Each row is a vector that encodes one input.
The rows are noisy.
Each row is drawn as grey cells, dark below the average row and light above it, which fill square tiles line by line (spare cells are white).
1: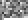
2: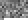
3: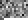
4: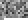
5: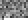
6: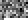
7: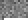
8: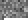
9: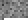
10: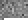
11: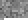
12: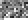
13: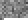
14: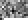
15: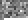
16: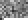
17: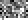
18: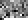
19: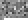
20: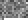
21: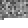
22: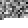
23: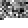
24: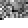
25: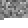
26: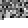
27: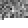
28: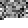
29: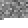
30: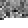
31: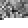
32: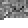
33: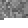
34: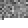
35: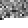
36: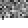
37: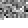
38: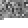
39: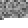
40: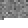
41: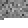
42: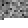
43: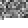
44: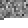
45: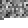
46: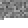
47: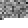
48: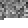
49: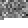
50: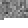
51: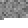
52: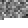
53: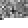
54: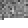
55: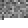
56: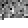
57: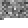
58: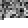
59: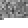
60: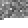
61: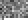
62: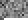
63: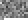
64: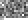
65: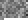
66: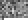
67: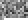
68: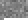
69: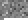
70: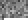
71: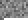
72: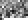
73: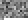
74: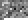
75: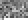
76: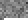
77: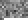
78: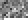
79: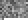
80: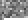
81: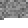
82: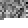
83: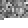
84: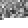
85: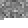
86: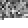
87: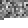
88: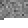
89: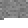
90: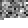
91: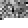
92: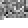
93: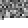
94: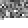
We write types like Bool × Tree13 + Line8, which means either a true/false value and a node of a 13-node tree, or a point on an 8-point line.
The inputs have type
Bool × Label5 × Line5.
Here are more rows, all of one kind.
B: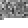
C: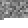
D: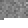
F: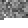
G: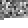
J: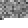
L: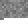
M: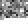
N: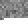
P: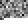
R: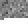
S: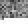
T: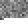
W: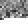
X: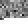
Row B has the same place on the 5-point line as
C, G, J and T.
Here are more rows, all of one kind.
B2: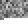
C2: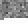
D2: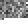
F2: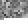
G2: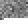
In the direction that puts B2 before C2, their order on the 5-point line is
B2, F2, D2, G2, C2.
